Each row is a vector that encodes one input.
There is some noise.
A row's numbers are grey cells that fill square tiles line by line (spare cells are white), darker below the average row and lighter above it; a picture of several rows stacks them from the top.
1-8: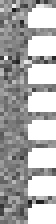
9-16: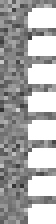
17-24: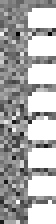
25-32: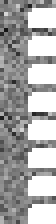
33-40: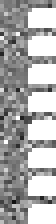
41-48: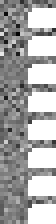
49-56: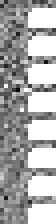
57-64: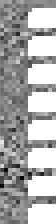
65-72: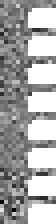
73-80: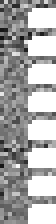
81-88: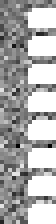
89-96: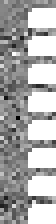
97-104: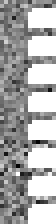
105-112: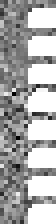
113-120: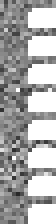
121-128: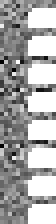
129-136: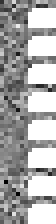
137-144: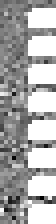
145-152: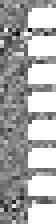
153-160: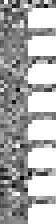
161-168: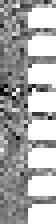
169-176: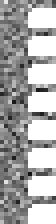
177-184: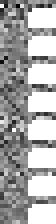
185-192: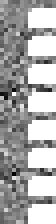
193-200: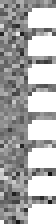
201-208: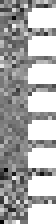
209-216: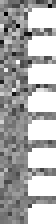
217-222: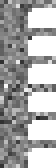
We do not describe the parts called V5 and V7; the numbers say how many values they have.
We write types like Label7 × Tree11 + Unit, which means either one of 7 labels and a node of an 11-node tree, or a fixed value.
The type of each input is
(Bool × Tree9 + Line9) × V7 + V5.
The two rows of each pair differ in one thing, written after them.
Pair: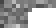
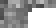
the node of the tree
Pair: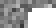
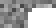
the true/false value
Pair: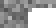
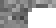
the node of the tree
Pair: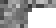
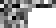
the value of V7
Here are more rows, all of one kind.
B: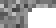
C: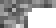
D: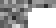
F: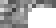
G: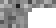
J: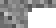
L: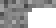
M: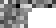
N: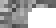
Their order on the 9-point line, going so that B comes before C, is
D, M, G, B, C, L, F, J, N.
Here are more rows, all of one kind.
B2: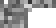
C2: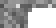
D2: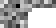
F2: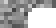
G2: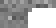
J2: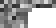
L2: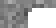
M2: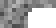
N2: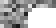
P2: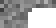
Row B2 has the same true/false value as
L2 and N2.
